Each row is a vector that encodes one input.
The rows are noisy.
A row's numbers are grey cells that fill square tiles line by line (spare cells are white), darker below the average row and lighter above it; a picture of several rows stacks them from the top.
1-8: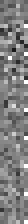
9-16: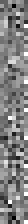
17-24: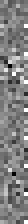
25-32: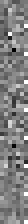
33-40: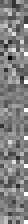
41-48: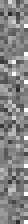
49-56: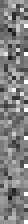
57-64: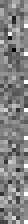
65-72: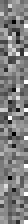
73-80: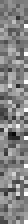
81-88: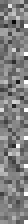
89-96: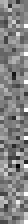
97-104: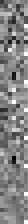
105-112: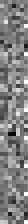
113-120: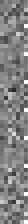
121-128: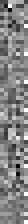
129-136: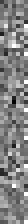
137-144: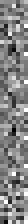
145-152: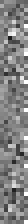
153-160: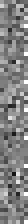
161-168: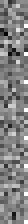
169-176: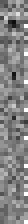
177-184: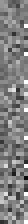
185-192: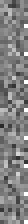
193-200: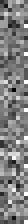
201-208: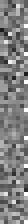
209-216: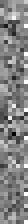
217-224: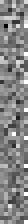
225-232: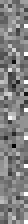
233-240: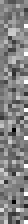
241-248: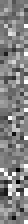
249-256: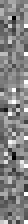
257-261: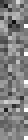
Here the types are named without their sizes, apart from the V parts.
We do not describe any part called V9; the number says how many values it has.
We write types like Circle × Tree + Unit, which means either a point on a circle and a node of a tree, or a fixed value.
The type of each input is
(Label + Line) × Tree + V9.
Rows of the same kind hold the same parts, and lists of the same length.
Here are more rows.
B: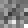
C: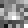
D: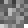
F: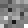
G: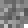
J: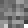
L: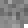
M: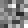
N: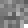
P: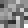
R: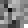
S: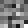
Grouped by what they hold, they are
B, D, N, S
C, F, M, P, R
G, J, L

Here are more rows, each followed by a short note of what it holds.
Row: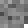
a label and a node of a tree
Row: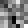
a value of V9
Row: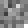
a point on a line and a node of a tree
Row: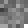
a point on a line and a node of a tree
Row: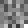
a point on a line and a node of a tree
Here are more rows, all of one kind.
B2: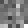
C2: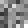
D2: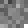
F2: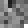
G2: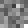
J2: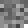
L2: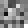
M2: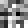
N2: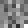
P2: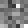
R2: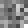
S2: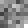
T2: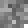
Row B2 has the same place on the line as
D2, G2, L2 and R2.
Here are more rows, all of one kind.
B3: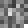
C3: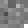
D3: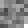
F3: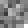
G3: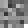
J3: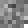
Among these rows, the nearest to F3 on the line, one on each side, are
C3 and D3.
